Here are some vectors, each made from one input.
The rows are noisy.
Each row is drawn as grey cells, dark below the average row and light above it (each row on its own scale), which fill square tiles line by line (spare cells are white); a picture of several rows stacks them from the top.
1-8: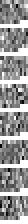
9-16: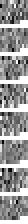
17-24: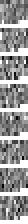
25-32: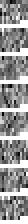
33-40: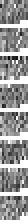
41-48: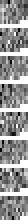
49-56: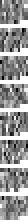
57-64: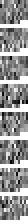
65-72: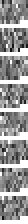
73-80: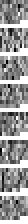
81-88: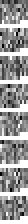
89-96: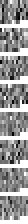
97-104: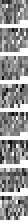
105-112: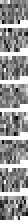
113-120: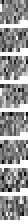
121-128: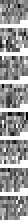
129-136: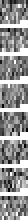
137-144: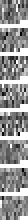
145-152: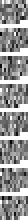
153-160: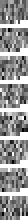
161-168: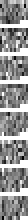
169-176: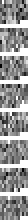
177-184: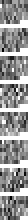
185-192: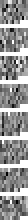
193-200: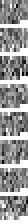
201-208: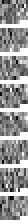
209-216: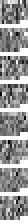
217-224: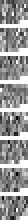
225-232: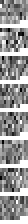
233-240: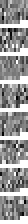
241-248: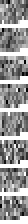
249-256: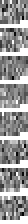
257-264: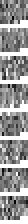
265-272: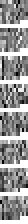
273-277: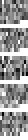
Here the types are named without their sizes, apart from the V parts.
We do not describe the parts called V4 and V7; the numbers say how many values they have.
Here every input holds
a value of V7, together with either four true/false values and a value of V4, or a list of points on a circle.
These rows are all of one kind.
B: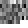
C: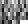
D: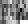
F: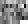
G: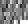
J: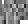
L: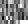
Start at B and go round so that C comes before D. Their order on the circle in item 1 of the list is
B, L, F, J, G, C, D.
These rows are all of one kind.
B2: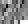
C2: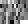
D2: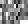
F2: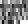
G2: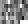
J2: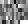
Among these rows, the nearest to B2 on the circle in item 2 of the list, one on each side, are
C2 and J2.
